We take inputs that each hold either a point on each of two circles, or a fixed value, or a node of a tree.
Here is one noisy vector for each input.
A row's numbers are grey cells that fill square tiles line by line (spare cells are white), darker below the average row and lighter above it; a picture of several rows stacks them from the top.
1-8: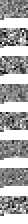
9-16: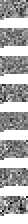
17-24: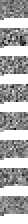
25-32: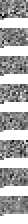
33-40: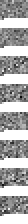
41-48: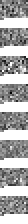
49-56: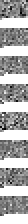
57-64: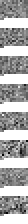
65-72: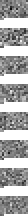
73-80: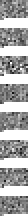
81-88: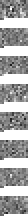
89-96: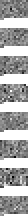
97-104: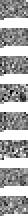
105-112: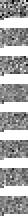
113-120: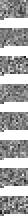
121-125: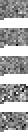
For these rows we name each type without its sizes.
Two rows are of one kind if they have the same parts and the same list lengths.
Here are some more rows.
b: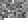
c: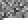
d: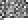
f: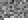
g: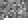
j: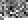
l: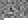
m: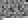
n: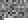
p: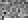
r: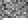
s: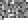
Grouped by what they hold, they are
b, c, d, p, s
f, g, j, l, m, r
n

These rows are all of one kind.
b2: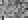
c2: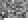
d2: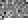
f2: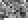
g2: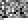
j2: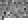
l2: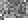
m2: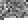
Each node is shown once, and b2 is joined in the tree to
c2 and f2.
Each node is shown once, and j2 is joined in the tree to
d2.
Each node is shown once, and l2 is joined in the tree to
f2 and m2.
